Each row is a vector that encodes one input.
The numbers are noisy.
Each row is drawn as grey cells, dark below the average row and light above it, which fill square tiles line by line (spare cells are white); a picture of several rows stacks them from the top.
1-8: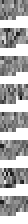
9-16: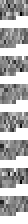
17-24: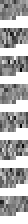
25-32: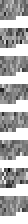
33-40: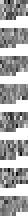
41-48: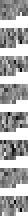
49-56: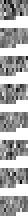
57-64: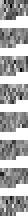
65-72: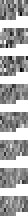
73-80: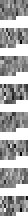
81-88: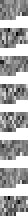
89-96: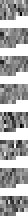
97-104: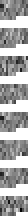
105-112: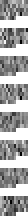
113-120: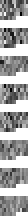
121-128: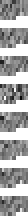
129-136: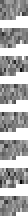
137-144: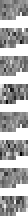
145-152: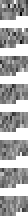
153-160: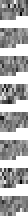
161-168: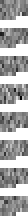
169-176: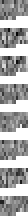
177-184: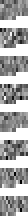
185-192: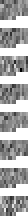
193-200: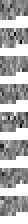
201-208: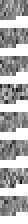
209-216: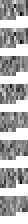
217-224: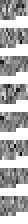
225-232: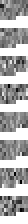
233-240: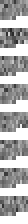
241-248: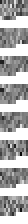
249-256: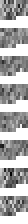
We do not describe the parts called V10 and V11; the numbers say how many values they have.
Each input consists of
either a point on a 9-point circle and a value of V11, or four true/false values, or a value of V10.
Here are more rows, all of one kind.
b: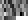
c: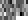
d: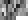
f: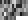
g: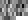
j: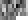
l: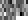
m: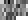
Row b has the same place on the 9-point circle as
c and l.
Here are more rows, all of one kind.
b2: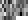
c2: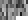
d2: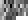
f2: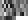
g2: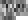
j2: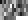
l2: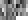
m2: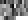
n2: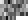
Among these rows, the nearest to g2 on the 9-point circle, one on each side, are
d2 and l2.
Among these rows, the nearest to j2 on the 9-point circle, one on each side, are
b2 and m2.
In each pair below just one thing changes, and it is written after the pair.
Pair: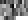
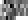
the place on the 9-point circle
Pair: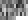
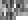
the place on the 9-point circle
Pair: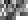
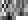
the value of V11
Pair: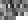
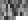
the place on the 9-point circle
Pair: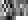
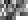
the value of V11
